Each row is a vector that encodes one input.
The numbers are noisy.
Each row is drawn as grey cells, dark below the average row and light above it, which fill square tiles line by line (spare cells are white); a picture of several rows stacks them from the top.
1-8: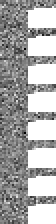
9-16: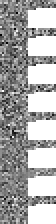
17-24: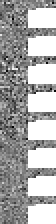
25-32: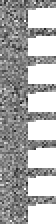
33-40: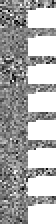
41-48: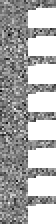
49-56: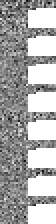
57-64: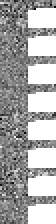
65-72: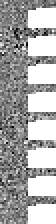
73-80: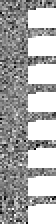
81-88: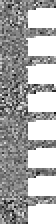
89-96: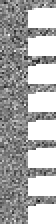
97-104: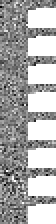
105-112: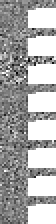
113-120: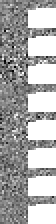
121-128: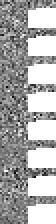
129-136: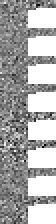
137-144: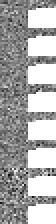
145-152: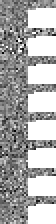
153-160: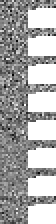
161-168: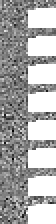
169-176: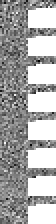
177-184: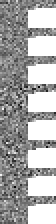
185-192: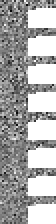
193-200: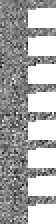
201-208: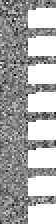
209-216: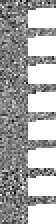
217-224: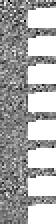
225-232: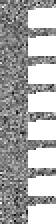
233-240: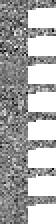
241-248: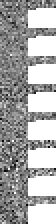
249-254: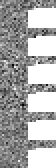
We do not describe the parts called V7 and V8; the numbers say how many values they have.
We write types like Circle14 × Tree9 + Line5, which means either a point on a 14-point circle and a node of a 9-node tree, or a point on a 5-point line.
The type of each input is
(Line9 + V7) × Line17 + V8.
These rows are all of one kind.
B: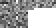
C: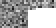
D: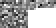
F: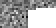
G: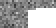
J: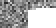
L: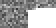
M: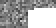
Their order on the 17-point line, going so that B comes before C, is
M, J, G, L, F, B, C, D.
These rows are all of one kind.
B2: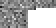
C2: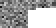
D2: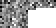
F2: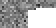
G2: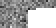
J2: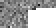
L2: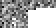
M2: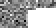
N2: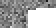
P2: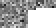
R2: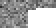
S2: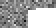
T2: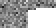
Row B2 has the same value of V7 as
C2 and D2.
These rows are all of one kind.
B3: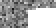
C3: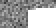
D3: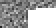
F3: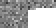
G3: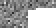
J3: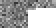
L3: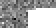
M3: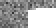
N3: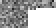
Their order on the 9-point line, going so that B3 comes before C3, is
G3, M3, F3, J3, B3, C3, L3, D3, N3.
